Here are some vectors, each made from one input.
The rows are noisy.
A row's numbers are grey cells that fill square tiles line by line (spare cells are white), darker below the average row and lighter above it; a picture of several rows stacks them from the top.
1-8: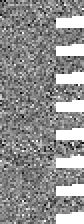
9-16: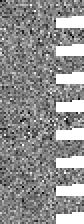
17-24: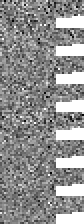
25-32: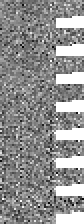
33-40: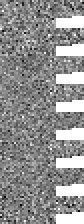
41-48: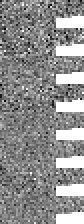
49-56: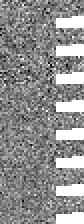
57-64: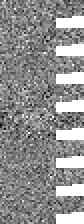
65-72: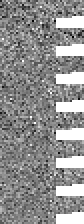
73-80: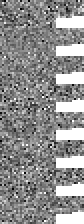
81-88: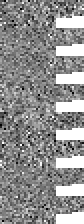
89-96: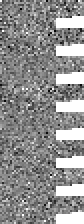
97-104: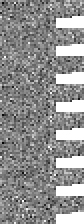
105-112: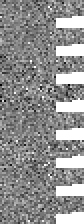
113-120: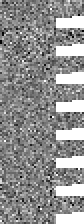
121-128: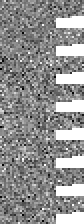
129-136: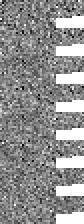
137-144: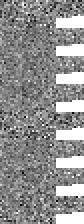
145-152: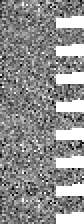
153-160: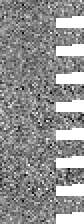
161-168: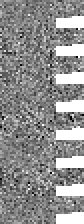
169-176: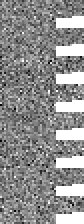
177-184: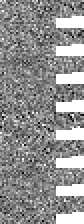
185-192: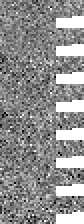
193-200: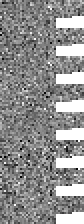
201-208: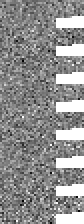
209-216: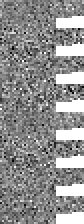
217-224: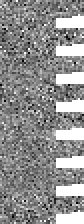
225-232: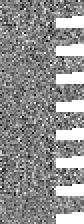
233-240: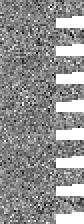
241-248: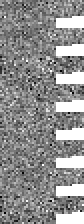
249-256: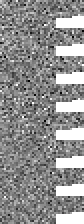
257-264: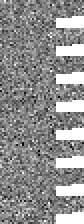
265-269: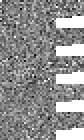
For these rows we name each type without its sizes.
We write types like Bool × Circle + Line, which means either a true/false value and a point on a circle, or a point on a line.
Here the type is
((Bool × Bool × Bool × Bool + Unit) × Label + Tree) × Label × Label.
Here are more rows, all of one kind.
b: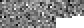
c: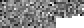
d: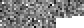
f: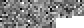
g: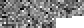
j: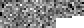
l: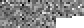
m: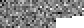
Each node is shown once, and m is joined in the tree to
b and j.
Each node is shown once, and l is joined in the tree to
c and d.
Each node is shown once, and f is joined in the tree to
g.
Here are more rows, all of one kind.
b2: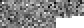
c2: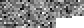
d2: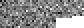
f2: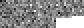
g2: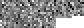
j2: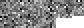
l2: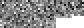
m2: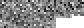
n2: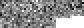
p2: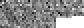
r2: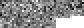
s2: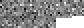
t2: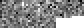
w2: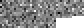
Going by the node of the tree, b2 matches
g2, m2 and p2.
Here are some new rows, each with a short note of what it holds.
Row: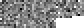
three labels and four true/false values
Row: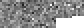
three labels
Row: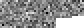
three labels and four true/false values
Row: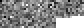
two labels and a node of a tree
